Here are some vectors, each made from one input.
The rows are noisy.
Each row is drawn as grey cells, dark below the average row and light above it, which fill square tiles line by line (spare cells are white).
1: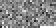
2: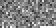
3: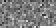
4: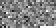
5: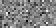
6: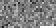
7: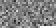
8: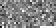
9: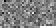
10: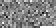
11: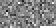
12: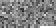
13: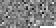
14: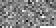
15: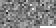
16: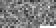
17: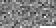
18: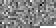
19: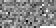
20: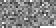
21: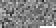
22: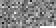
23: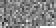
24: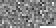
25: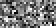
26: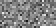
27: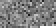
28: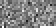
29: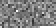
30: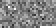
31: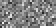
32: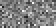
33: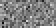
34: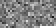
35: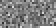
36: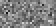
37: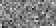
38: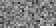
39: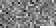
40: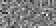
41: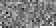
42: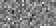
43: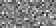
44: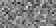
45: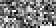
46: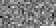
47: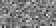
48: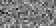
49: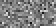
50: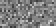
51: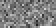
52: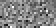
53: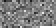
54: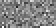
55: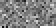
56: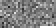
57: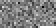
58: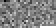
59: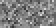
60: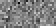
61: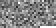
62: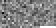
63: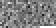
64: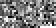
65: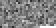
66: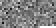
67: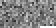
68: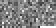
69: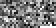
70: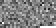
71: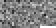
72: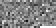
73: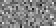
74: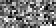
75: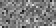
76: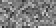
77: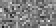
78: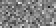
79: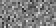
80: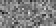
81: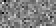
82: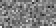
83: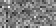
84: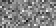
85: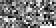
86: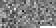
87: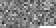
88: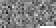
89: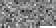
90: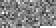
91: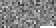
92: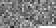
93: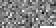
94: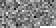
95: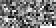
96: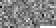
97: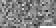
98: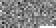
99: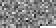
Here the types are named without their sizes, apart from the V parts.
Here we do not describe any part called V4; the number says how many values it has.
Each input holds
a list of items, each a true/false value and a value of V4.
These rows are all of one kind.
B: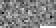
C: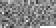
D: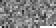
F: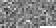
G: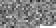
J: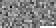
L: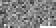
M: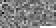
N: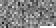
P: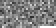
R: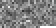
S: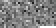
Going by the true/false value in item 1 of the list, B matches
D, M and N.
